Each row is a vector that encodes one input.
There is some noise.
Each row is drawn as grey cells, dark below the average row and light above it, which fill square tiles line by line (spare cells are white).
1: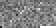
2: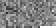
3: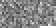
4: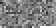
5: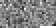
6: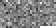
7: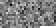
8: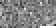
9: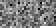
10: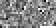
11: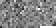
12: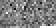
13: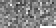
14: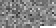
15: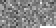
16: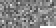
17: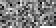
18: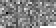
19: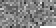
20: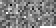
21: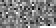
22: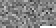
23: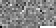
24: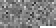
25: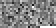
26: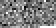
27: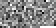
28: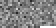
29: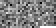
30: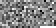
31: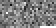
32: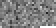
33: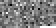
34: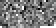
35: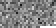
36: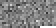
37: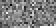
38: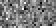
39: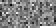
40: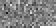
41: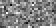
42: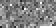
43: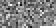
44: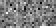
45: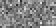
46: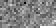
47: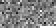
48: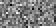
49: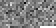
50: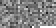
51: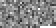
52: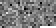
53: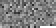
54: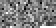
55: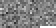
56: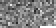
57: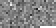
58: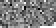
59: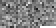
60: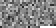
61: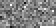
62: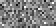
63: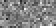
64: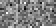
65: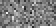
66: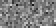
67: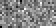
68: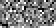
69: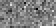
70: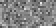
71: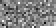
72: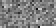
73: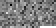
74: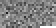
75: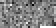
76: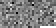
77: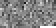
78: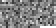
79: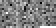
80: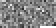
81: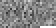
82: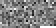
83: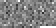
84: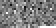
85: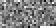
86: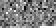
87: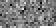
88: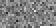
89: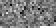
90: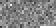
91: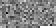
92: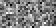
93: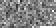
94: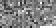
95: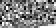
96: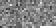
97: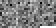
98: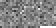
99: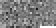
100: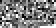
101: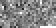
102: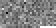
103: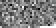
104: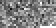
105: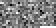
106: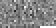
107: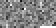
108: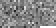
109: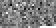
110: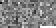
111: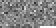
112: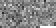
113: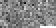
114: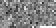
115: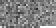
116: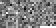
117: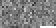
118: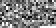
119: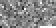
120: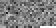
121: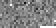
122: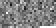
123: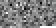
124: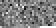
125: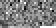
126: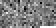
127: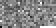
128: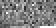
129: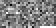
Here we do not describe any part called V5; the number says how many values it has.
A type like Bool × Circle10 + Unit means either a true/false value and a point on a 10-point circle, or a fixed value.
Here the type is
List2(Bool × V5).
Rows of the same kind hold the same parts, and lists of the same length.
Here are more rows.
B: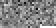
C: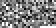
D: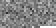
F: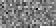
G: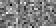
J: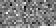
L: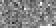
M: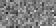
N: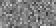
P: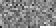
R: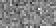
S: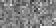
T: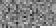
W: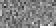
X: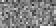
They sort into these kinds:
B, D, F, L, M, N, P, R, S, T, W, X
C
G, J

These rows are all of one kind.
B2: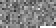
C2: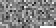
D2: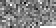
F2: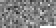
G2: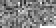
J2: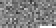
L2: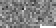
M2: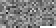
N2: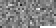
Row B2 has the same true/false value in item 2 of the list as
F2 and M2.
